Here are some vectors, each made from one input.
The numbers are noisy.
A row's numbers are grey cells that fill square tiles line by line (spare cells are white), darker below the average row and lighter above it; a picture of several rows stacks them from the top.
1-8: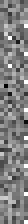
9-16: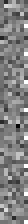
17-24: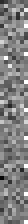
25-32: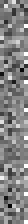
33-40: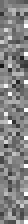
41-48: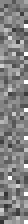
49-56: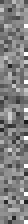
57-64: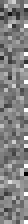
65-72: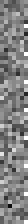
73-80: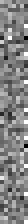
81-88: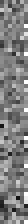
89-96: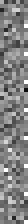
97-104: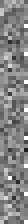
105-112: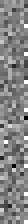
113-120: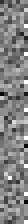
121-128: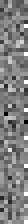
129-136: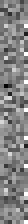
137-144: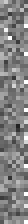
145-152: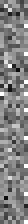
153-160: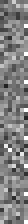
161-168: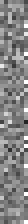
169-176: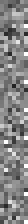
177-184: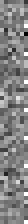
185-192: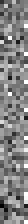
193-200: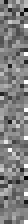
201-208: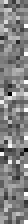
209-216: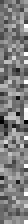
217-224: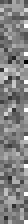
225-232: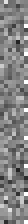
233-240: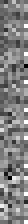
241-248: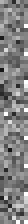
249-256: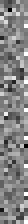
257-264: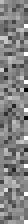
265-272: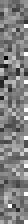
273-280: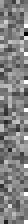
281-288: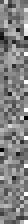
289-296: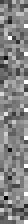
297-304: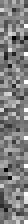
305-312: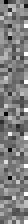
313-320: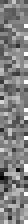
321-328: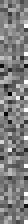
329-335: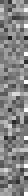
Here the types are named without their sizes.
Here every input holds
a list of items, each a point on each of two lines.
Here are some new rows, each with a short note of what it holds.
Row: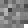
a list of two items
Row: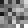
the empty list
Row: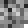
a list of two items
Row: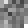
a list of two items
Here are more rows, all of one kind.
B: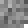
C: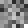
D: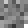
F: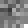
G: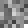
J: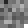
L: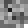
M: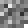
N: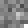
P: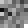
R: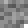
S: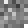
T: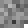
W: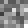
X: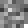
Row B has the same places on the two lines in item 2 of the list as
F, N, P and R.
